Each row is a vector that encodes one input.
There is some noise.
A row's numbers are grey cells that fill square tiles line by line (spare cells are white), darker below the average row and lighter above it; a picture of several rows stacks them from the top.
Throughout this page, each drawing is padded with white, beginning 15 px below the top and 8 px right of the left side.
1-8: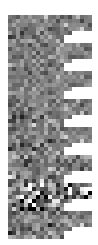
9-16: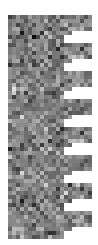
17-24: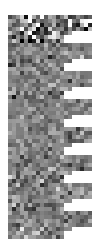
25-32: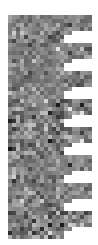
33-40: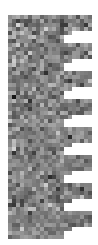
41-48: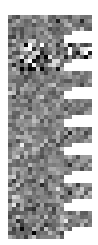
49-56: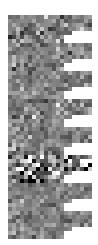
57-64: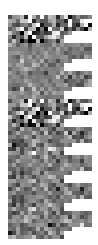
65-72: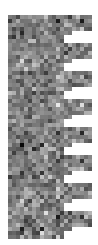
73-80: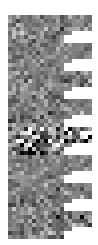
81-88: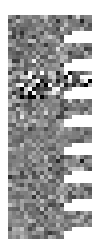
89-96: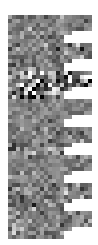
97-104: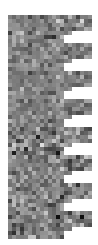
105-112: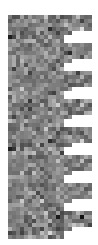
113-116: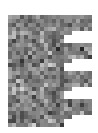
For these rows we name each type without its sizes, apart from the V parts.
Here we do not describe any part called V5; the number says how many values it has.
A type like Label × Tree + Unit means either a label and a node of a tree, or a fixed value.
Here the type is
List(Bool × V5).
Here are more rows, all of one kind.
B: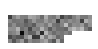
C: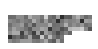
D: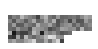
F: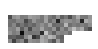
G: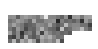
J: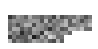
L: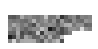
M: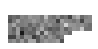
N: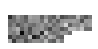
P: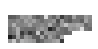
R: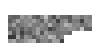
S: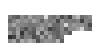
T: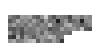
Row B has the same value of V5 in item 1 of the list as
F, M and N.
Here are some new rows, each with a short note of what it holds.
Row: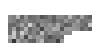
a list of two items
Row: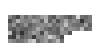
a list of one item
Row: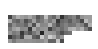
a list of one item
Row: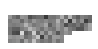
a list of two items
